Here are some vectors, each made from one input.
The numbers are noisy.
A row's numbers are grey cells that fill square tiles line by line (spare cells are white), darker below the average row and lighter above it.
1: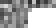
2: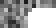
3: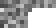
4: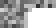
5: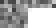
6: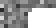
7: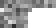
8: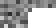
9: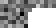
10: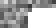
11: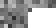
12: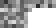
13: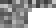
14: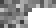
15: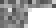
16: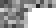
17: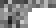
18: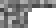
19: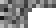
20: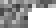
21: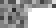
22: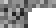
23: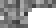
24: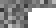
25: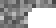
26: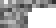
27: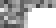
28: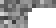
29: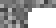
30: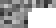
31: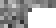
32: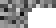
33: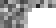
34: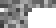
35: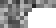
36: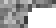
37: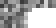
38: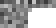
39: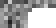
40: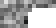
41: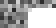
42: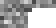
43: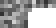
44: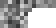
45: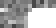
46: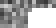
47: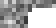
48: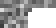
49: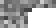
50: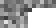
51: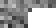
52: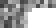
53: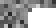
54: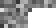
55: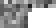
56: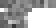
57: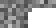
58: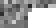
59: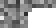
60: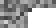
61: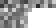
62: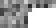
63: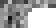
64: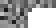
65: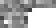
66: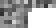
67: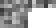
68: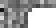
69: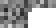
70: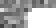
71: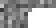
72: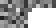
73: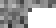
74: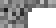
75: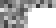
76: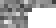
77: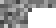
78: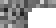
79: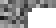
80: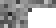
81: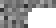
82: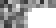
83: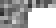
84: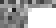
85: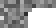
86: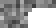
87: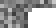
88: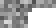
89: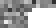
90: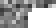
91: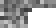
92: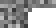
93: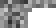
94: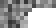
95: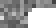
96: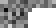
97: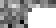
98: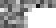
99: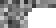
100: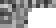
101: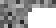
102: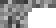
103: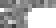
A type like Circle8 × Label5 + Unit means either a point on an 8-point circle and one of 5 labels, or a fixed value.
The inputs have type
Line20.
